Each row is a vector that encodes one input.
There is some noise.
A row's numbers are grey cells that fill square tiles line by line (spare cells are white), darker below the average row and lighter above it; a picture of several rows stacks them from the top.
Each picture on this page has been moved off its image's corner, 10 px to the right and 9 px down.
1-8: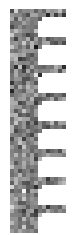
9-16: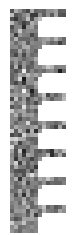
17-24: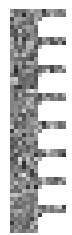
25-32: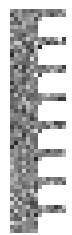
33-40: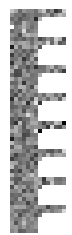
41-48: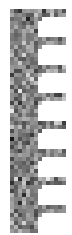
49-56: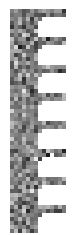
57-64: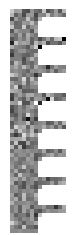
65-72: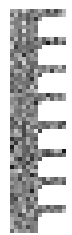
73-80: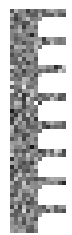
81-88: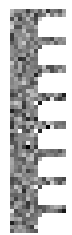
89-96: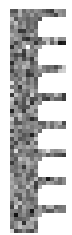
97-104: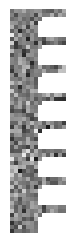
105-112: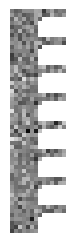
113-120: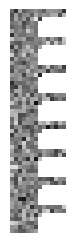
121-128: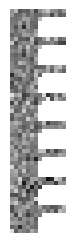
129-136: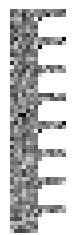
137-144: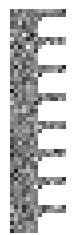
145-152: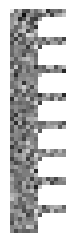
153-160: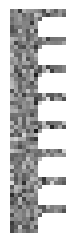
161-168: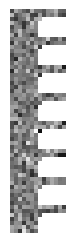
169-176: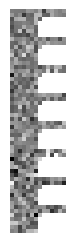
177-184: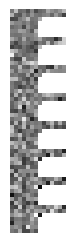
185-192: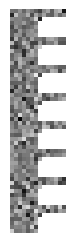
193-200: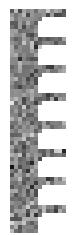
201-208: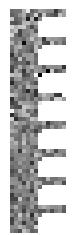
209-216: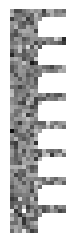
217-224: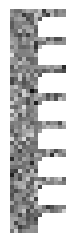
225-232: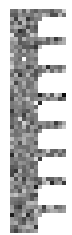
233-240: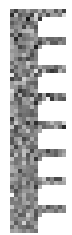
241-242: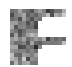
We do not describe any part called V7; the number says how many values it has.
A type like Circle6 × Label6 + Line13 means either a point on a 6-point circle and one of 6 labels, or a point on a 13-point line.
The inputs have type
Bool × Bool × Bool + Line6 × List2(V7) + Line9.
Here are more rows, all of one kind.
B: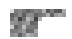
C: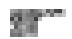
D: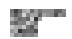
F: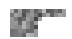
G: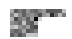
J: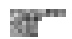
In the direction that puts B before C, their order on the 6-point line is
B, C, J, F, G, D.
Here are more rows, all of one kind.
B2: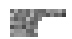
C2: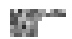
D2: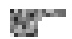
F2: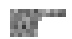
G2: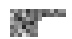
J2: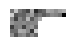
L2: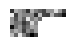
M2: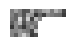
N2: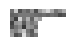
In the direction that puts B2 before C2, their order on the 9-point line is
D2, L2, G2, J2, B2, F2, C2, N2, M2.
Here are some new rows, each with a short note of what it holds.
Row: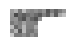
a point on a 6-point line, together with a list of two items
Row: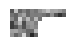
a point on a 9-point line
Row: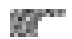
a point on a 6-point line, together with a list of two items
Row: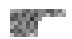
a point on a 6-point line, together with the empty list
